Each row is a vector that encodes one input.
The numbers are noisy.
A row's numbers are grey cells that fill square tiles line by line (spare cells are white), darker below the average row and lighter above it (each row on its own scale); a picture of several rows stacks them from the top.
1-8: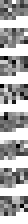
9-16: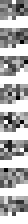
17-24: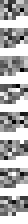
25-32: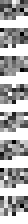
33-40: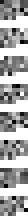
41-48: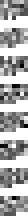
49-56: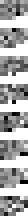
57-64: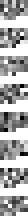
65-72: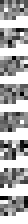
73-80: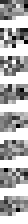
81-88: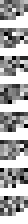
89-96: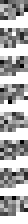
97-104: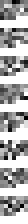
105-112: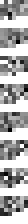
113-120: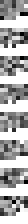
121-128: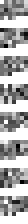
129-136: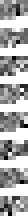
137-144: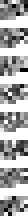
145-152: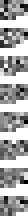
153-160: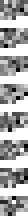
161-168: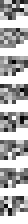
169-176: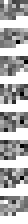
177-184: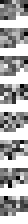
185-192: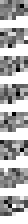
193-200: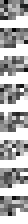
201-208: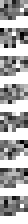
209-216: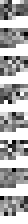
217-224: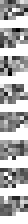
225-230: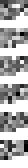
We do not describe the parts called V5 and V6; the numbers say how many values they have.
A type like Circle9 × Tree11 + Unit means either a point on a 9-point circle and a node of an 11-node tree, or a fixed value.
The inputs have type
(Line8 × V5 + V6) × (Tree10 + Unit).
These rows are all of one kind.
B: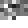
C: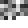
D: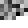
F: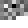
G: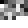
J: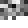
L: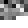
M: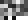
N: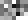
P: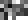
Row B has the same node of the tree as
F, M and N.
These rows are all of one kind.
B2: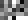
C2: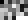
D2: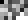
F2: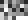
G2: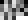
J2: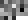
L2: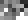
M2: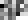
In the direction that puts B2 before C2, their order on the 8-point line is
J2, B2, C2, G2, D2, L2, F2, M2.
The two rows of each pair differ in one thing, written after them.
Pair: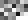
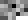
the node of the tree
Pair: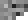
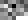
the place on the 8-point line
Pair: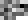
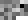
the value of V5
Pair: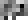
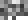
the place on the 8-point line
